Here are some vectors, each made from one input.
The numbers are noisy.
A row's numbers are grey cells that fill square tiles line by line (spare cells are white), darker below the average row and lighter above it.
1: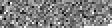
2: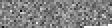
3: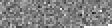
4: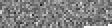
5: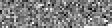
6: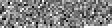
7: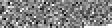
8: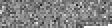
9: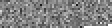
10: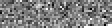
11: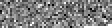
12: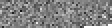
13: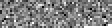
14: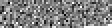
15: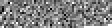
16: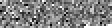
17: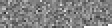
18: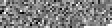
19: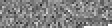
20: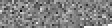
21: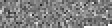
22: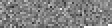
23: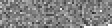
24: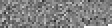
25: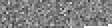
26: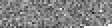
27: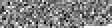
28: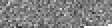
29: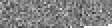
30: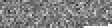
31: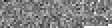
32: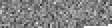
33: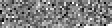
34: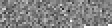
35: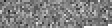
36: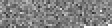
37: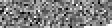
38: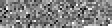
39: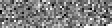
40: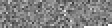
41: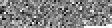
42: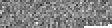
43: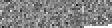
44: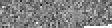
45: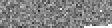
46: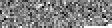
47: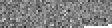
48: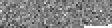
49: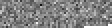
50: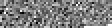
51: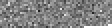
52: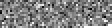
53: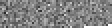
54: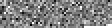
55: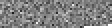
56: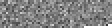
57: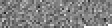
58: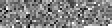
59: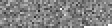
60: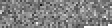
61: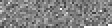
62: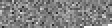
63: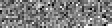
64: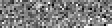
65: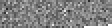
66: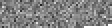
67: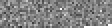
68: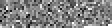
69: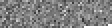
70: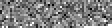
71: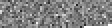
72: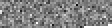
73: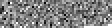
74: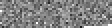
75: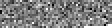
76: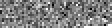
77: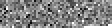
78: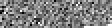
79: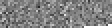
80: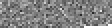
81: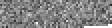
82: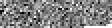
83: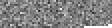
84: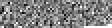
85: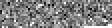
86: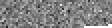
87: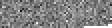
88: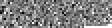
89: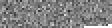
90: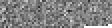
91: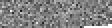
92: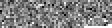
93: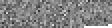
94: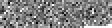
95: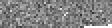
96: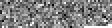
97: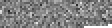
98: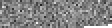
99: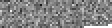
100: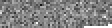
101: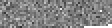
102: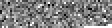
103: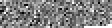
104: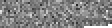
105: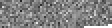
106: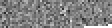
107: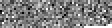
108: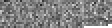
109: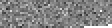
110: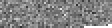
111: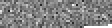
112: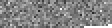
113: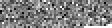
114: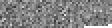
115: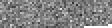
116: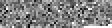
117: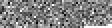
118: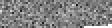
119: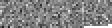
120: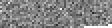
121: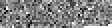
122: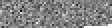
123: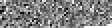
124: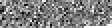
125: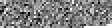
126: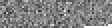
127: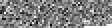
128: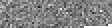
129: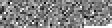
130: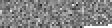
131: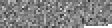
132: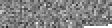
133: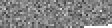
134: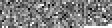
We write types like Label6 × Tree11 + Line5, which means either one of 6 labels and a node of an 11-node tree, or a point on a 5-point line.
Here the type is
Bool × (Label5 + Line5) + List2(Line4).
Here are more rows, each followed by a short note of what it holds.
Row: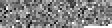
the empty list
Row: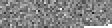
one of 5 labels and a true/false value
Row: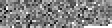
the empty list
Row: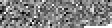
a list of two items
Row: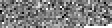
a list of one item
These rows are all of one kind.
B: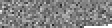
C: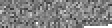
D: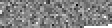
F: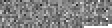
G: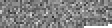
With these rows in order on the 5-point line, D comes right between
B and G.
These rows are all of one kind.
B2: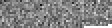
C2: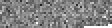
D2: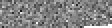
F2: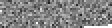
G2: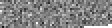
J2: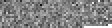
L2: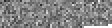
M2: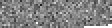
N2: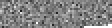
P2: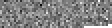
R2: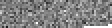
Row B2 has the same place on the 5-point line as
J2, L2 and P2.
